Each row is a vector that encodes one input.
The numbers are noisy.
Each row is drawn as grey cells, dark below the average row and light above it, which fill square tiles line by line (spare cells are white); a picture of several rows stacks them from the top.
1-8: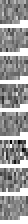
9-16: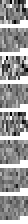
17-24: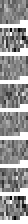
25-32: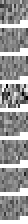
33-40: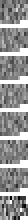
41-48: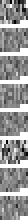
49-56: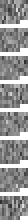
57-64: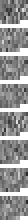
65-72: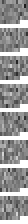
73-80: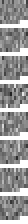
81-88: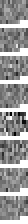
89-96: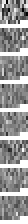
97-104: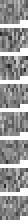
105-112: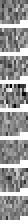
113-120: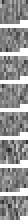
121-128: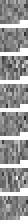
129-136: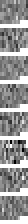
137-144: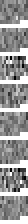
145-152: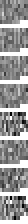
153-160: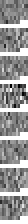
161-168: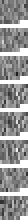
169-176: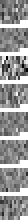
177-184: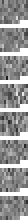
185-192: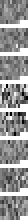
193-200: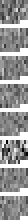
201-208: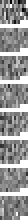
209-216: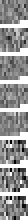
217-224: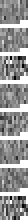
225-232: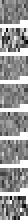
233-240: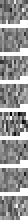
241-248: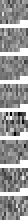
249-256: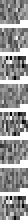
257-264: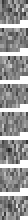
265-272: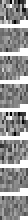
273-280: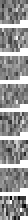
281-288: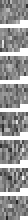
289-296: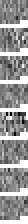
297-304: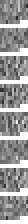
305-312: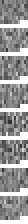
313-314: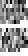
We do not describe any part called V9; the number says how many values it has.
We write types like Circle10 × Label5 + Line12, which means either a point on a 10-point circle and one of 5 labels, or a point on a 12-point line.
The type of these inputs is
Line7 + List2(Bool × (Line6 + V9)).
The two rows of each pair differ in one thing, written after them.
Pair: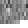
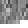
the value of V9 in item 2 of the list
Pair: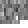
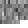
the value of V9 in item 2 of the list
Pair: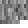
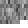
the true/false value in item 1 of the list
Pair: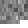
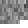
the value of V9 in item 2 of the list
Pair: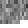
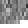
the place on the 6-point line in item 1 of the list
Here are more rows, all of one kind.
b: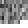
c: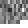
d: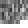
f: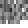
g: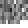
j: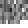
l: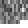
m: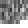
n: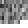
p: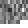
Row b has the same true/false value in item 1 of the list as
d, m and n.
